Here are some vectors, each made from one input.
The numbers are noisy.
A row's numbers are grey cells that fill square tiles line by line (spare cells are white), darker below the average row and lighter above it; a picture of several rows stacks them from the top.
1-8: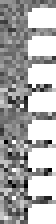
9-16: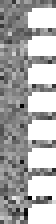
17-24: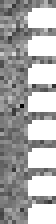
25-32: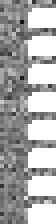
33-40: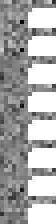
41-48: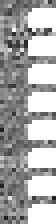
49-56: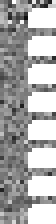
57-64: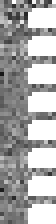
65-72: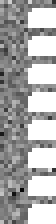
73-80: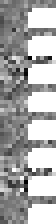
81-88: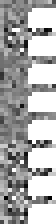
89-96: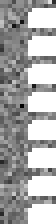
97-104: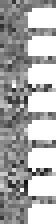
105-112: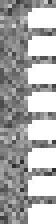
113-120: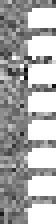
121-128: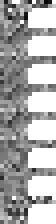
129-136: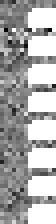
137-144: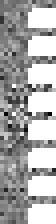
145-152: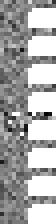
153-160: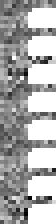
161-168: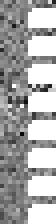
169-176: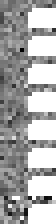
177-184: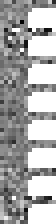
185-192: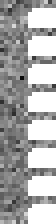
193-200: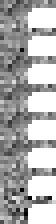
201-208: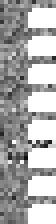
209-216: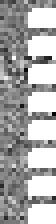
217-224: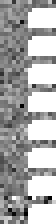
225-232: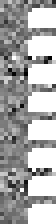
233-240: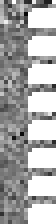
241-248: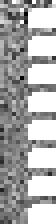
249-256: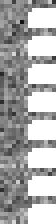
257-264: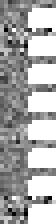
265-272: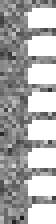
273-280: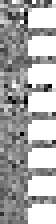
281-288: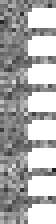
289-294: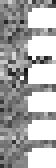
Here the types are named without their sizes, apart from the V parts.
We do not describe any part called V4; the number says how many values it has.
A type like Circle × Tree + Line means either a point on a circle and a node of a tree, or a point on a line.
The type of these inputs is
Bool × Line × List(V4) + Label.
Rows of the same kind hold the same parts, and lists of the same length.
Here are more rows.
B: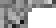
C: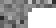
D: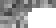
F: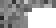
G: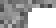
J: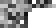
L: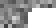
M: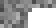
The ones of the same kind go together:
B, C
D
F
G, L, M
J

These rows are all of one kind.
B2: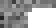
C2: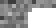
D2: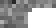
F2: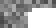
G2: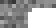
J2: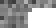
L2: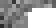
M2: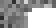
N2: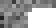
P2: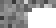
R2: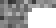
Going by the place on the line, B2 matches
C2 and N2.
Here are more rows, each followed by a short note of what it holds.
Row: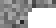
a point on a line and a true/false value, together with a list of three items
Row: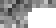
a point on a line and a true/false value, together with the empty list
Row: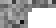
a point on a line and a true/false value, together with a list of three items
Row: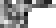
a label
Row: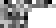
a label
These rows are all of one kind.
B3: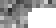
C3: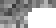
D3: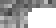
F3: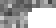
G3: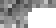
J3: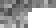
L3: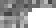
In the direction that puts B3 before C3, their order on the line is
B3, G3, J3, D3, C3, L3, F3.
